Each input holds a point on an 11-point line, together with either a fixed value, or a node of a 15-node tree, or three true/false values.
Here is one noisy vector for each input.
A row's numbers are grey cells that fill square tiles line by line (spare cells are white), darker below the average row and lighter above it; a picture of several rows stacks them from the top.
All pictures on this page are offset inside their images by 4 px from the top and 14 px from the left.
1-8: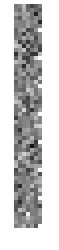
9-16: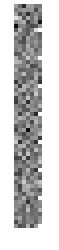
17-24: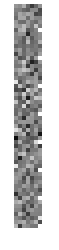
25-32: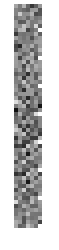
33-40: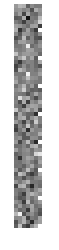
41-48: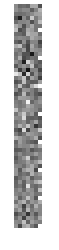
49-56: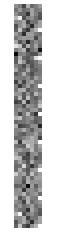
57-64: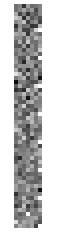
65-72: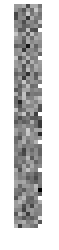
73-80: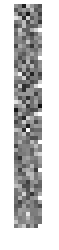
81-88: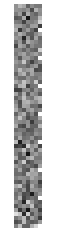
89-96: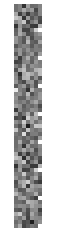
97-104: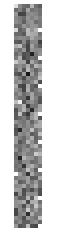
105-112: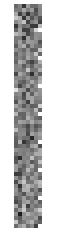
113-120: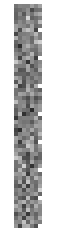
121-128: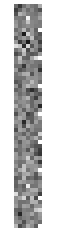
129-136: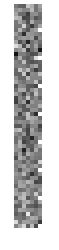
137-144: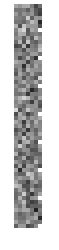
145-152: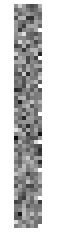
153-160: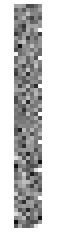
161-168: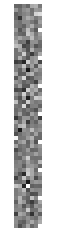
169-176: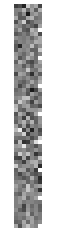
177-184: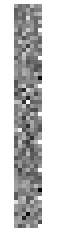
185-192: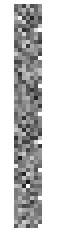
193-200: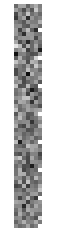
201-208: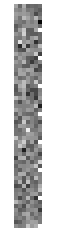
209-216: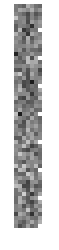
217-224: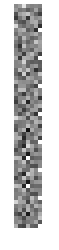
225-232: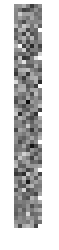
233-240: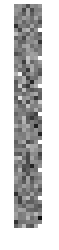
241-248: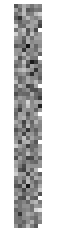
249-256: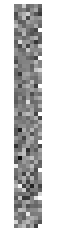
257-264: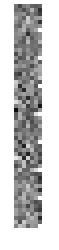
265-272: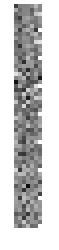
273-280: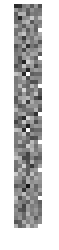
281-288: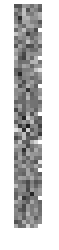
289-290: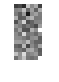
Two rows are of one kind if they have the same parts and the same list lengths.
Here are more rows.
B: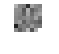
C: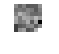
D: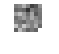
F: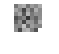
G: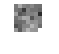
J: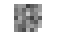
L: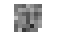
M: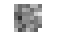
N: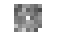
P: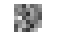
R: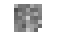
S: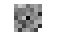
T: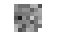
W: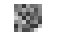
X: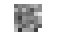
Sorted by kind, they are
B, F, G, J, M, R, S, T, X
C, D, N
L, P, W

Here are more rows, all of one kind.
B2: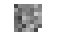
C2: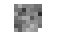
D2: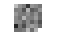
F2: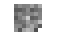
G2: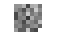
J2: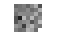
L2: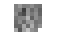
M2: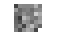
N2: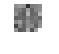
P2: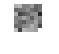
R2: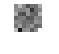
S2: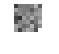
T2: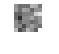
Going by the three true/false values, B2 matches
C2, F2 and M2.
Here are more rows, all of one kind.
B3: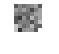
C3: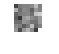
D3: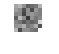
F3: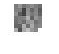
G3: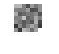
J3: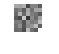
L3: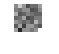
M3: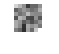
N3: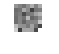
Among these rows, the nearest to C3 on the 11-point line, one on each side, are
B3 and N3.
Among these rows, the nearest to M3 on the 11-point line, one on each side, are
D3 and L3.
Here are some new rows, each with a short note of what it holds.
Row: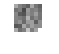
a point on an 11-point line and three true/false values
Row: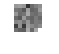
a point on an 11-point line and three true/false values
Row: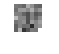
a point on an 11-point line
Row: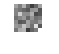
a point on an 11-point line and a node of a 15-node tree
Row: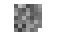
a point on an 11-point line and three true/false values
